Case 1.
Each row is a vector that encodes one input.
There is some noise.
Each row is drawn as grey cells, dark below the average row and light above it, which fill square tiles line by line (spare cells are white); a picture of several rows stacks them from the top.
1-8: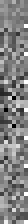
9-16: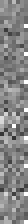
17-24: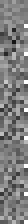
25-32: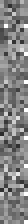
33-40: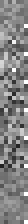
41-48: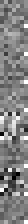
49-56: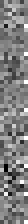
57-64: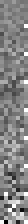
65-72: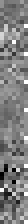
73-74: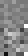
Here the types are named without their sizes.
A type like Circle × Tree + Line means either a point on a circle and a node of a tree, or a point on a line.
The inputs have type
Tree.
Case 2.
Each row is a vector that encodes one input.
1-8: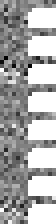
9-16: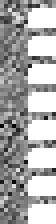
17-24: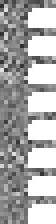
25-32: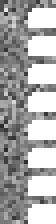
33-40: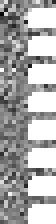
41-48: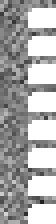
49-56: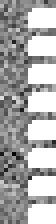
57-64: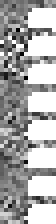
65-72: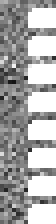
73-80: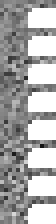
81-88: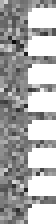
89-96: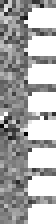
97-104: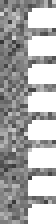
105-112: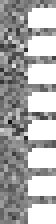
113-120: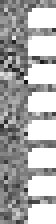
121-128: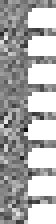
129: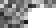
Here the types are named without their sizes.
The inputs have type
Line.
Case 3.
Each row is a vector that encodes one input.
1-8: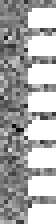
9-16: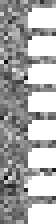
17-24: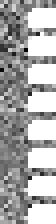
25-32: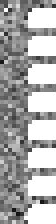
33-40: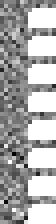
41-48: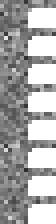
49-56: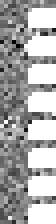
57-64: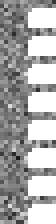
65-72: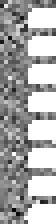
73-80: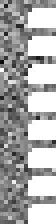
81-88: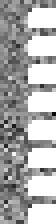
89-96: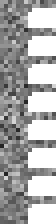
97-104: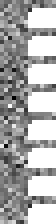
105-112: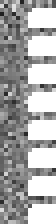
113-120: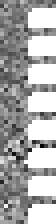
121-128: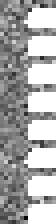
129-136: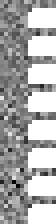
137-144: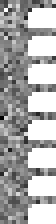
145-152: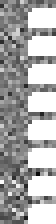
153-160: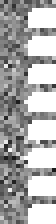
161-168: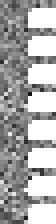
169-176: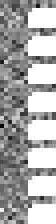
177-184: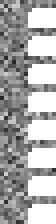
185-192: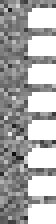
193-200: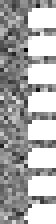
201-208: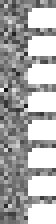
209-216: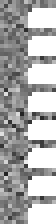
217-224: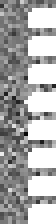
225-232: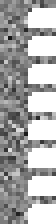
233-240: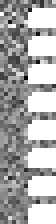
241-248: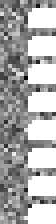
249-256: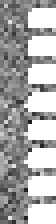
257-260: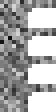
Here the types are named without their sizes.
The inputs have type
Circle.
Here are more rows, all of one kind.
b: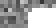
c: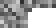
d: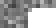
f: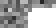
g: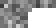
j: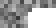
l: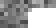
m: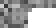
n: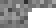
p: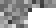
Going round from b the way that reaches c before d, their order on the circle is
b, f, p, j, c, m, n, l, d, g.
